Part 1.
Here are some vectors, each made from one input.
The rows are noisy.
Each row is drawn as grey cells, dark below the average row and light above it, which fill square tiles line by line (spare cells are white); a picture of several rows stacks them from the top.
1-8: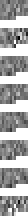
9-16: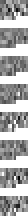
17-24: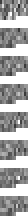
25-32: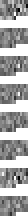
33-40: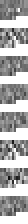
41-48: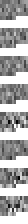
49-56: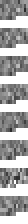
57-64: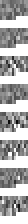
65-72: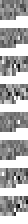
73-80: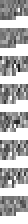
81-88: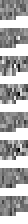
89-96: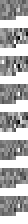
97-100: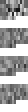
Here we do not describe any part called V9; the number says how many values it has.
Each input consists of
either a point on a 5-point line and a true/false value, or a value of V9.
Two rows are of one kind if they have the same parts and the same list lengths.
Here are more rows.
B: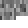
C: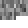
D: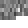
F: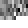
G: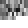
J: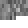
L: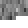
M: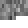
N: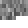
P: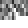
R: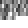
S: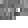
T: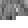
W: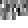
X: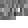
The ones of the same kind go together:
B, C, D, J, L, M, N, S, T, X
F, G, P, R, W

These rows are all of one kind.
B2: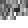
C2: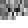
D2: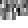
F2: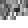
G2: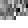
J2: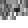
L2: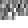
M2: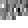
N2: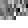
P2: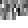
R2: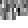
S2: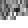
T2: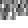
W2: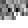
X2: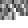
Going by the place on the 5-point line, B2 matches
F2, J2, S2 and T2.
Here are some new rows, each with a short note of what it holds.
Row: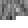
a value of V9
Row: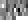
a point on a 5-point line and a true/false value
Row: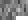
a value of V9
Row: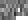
a value of V9
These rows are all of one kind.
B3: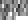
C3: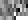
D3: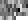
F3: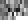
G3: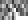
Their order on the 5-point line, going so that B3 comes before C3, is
G3, F3, B3, D3, C3.
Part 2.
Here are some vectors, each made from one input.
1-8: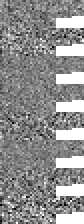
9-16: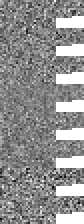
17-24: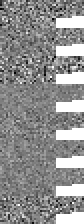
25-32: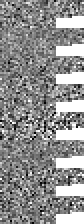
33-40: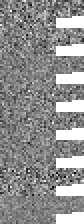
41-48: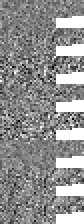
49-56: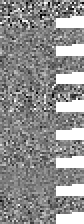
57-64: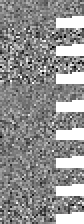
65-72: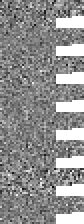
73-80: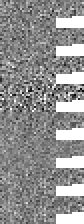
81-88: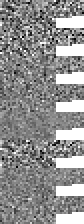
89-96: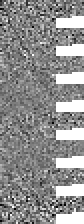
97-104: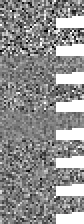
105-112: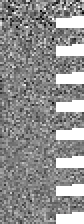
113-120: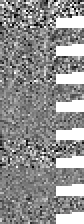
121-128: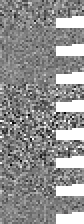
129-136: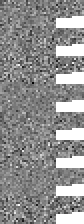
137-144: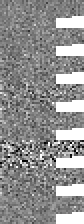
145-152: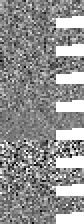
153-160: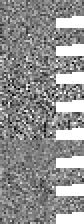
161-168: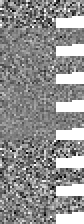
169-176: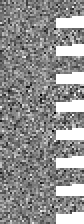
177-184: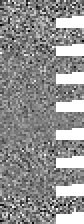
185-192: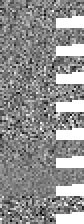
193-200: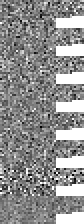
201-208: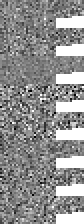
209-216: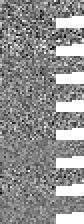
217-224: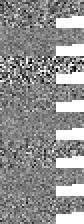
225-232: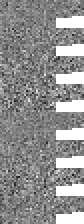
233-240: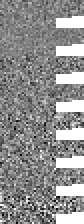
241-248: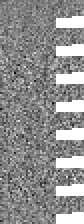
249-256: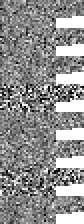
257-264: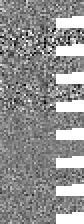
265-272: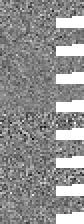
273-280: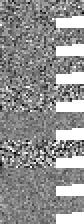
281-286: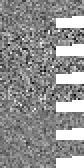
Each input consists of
either a point on a 9-point circle and a true/false value, or a point on a 19-point circle.
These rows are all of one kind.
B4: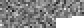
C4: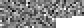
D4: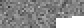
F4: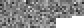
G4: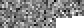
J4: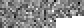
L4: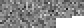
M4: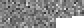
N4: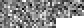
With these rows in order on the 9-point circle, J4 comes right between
C4 and G4.
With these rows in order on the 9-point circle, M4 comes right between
D4 and F4.
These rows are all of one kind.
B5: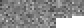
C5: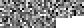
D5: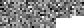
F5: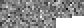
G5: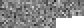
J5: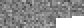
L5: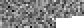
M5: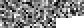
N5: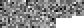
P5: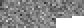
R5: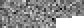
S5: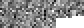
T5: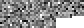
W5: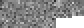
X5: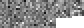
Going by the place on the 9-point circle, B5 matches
J5, N5, S5 and W5.
